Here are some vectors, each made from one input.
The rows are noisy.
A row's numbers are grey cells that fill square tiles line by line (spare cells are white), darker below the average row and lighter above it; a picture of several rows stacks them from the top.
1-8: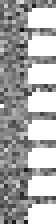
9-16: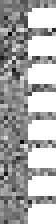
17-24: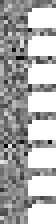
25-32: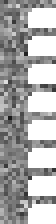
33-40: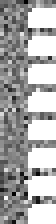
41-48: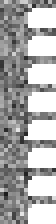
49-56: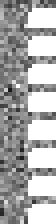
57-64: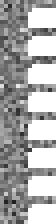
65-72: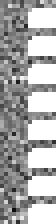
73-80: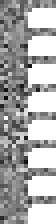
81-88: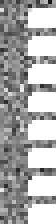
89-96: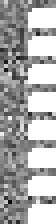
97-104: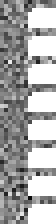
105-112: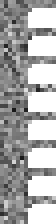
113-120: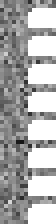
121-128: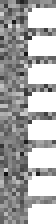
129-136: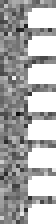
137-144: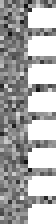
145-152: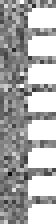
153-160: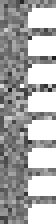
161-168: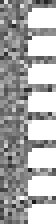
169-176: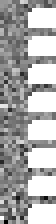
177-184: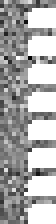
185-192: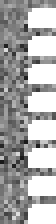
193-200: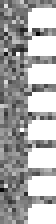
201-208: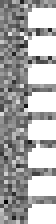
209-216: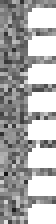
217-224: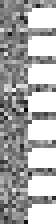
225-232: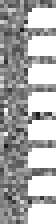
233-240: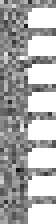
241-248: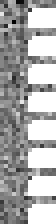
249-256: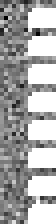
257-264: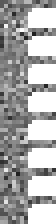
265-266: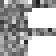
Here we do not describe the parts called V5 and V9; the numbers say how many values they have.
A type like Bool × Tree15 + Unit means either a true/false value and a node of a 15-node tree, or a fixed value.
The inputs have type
Line8 × V9 + Tree13 × V5.
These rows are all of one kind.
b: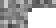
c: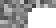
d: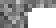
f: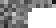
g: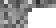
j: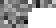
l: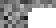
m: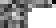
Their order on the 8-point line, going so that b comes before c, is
f, m, g, b, j, d, l, c.
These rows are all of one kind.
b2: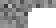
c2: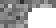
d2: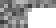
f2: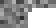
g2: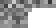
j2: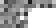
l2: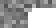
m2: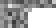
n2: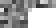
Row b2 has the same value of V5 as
g2 and l2.
